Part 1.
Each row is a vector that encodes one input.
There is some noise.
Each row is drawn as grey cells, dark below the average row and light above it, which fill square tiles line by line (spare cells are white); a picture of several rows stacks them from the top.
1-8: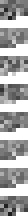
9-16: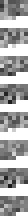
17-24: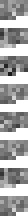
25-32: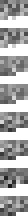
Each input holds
a point on a 6-point line.
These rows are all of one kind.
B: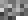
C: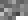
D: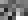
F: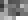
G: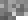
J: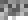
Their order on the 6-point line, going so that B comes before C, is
D, B, G, C, F, J.
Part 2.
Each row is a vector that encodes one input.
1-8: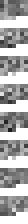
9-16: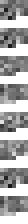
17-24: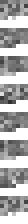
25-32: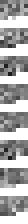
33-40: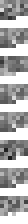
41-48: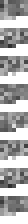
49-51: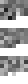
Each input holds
a point on a 6-point line.
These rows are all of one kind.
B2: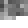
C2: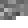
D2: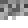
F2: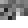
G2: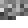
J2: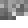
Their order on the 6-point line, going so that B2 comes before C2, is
D2, B2, C2, J2, G2, F2.
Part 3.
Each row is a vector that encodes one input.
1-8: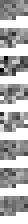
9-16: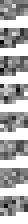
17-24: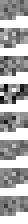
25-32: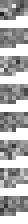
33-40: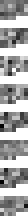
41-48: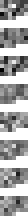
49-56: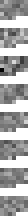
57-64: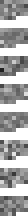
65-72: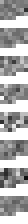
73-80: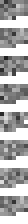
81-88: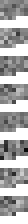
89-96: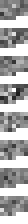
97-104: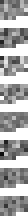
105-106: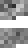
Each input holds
a point on a 15-point line.
